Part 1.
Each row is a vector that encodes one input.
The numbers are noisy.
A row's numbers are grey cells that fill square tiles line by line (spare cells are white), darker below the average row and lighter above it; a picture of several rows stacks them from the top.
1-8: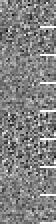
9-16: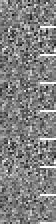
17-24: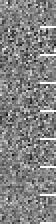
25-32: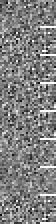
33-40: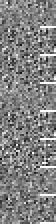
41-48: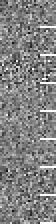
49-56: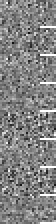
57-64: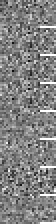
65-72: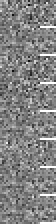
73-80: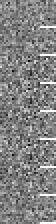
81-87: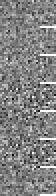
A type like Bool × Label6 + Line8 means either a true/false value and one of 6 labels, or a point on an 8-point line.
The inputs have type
Line9.
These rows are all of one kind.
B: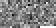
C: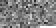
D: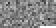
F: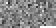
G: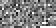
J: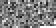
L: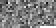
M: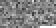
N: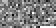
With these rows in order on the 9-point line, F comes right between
B and D.
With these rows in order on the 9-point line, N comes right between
B and G.
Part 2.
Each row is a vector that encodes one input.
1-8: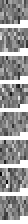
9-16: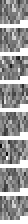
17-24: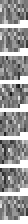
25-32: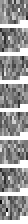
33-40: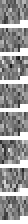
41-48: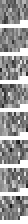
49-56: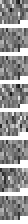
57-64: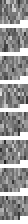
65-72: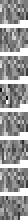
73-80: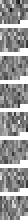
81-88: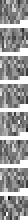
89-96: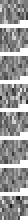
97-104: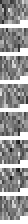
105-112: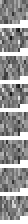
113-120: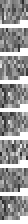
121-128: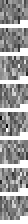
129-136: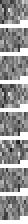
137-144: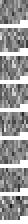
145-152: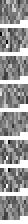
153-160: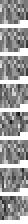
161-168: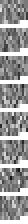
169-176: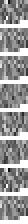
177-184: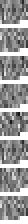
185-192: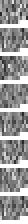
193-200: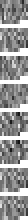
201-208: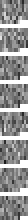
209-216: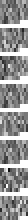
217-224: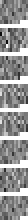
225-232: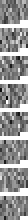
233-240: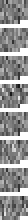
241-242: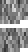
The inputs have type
Tree14.
